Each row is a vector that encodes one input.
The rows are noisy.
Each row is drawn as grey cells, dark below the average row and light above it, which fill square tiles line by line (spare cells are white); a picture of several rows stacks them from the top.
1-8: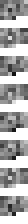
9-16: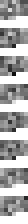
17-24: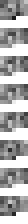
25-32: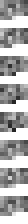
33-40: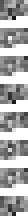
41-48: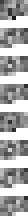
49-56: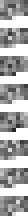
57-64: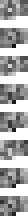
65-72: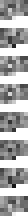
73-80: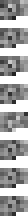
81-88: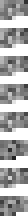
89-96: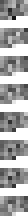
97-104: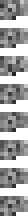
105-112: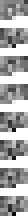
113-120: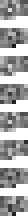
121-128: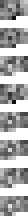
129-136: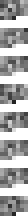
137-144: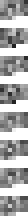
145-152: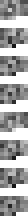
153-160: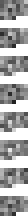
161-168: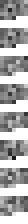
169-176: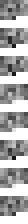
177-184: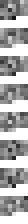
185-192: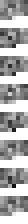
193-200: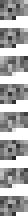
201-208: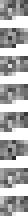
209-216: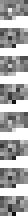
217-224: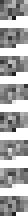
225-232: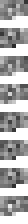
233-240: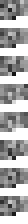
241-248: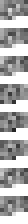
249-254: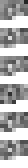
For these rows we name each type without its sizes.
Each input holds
a true/false value, together with either a point on a circle, or a fixed value.
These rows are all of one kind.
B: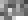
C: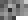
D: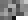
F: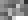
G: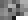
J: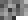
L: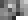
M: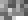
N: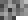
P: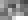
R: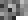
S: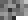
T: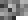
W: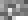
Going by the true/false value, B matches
F, M, P and W.
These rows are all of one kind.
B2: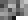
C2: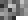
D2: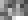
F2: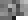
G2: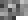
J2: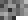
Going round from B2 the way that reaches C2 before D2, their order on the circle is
B2, C2, G2, J2, D2, F2.
